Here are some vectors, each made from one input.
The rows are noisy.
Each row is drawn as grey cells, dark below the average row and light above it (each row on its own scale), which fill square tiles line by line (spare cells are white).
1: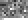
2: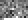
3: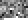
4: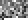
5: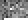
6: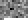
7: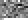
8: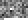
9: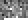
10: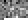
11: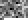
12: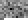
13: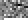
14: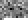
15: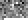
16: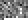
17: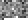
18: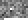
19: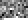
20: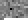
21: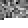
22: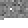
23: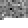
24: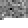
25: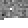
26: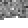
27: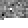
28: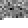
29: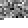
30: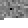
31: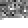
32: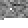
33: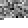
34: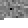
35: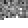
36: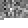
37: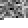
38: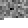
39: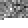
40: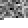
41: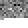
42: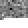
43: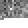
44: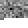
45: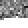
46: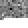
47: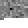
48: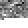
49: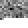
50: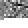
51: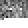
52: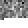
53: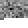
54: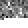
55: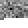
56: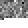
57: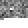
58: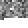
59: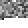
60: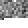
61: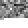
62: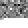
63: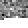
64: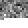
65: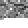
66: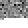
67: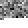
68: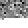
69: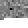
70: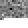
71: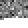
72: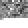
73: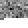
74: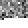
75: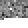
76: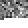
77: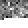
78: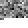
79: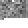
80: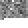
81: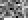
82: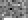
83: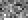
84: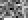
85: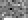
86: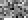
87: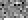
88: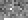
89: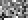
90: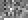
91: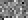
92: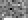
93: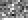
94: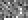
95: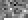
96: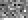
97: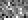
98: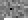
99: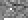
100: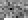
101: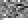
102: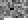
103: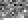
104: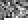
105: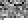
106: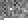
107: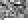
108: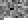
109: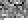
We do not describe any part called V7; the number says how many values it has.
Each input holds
a value of V7, together with either a point on an 8-point circle and a true/false value, or a fixed value.
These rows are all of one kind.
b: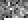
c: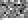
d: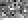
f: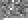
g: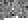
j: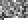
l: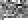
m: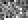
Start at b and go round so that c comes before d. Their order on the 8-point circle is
b, c, d, f, g, m, l, j.
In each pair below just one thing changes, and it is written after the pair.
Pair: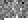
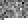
the place on the 8-point circle
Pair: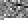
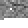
the place on the 8-point circle
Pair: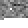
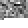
the value of V7
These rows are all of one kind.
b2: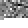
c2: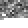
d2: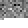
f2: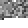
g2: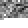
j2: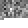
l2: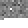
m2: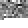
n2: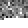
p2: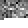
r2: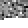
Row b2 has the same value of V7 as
l2 and r2.
